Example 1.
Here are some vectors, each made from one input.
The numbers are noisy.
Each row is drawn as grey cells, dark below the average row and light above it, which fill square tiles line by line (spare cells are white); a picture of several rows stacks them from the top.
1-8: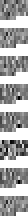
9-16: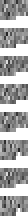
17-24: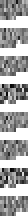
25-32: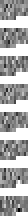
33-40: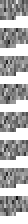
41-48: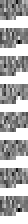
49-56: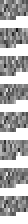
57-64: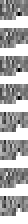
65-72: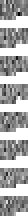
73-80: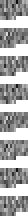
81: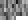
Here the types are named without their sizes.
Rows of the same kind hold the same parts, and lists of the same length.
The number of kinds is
2.
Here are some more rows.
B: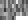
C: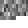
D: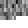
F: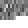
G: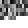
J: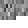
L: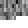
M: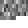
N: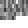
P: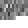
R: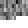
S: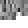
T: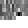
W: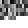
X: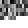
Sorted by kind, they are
B, C, D, F, J, L, M, N, P, R, S, T
G, W, X

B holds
three true/false values.
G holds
a fixed value.
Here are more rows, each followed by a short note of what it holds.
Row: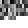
a fixed value
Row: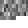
three true/false values
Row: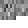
three true/false values
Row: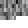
three true/false values
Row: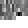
three true/false values
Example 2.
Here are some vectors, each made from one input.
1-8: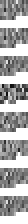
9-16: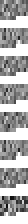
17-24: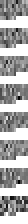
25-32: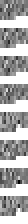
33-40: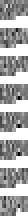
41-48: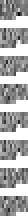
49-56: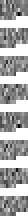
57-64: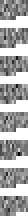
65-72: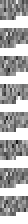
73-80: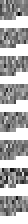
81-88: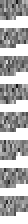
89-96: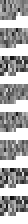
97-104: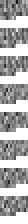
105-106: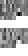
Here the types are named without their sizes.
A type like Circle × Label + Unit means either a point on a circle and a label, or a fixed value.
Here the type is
Bool × Bool × Bool + Unit.
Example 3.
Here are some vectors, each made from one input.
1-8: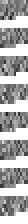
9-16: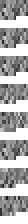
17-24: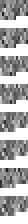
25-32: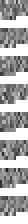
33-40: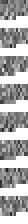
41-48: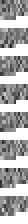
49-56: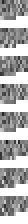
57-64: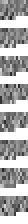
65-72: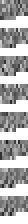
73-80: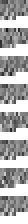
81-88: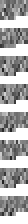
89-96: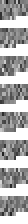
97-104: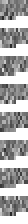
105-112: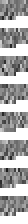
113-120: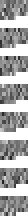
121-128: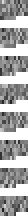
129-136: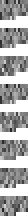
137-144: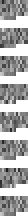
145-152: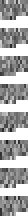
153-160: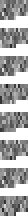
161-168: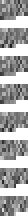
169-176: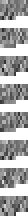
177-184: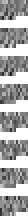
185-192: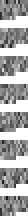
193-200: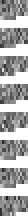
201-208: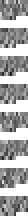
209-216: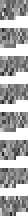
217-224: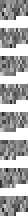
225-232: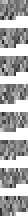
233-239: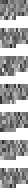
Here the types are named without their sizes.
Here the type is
Bool × Bool × Bool.
